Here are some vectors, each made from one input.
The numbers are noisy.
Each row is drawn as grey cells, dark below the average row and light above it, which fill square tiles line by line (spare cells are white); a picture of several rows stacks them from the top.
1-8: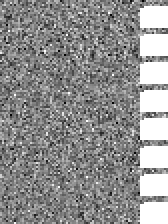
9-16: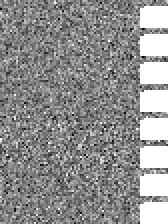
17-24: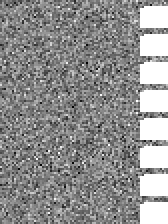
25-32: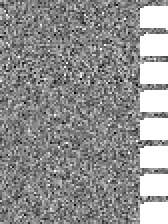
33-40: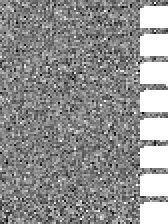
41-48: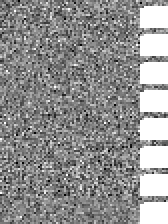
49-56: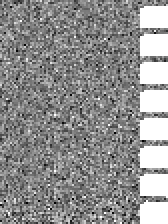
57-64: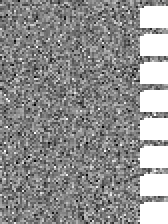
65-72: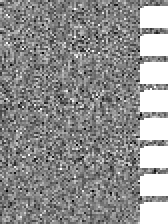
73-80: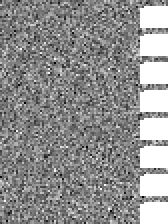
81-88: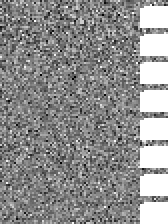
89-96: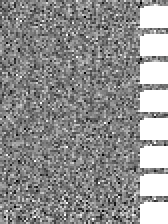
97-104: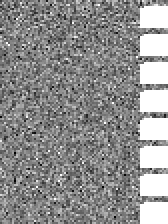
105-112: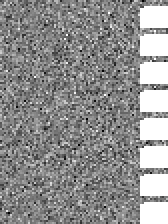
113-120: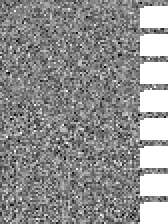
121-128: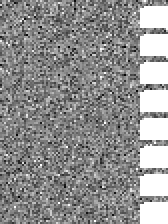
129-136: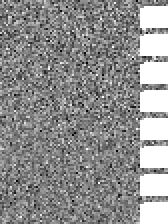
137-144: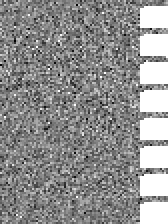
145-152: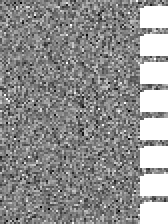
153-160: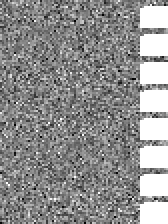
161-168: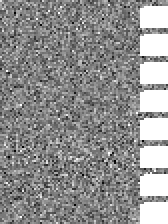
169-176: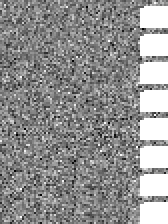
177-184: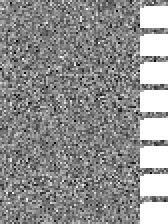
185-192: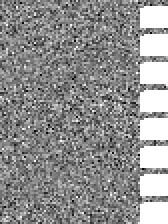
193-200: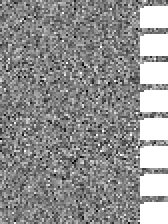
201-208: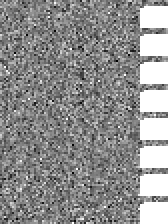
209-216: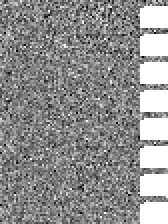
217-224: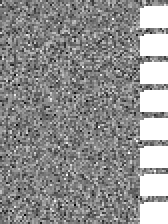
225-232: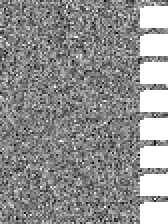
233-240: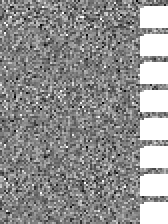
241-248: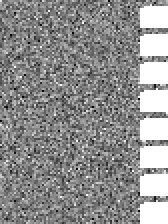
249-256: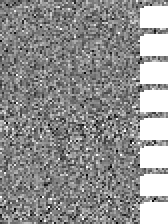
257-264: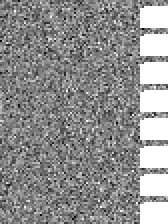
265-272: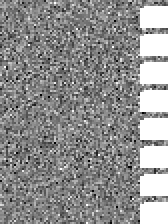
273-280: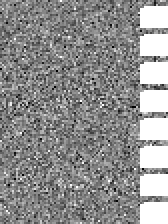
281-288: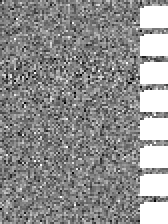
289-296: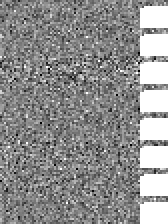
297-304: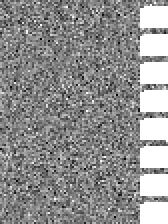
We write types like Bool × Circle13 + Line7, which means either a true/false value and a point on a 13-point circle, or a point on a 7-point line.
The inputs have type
Bool × Line5 + Circle16.
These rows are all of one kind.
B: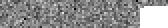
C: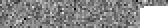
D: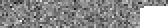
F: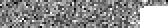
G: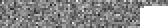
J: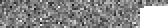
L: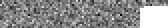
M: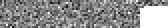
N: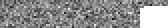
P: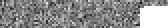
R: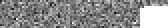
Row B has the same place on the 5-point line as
C, D and F.
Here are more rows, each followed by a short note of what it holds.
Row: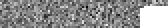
a point on a 16-point circle
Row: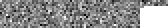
a point on a 16-point circle
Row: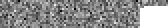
a point on a 5-point line and a true/false value
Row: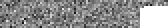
a point on a 5-point line and a true/false value
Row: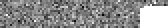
a point on a 16-point circle
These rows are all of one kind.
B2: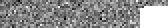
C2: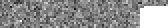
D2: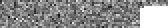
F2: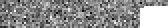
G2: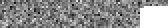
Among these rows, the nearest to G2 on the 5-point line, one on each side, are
C2 and D2.
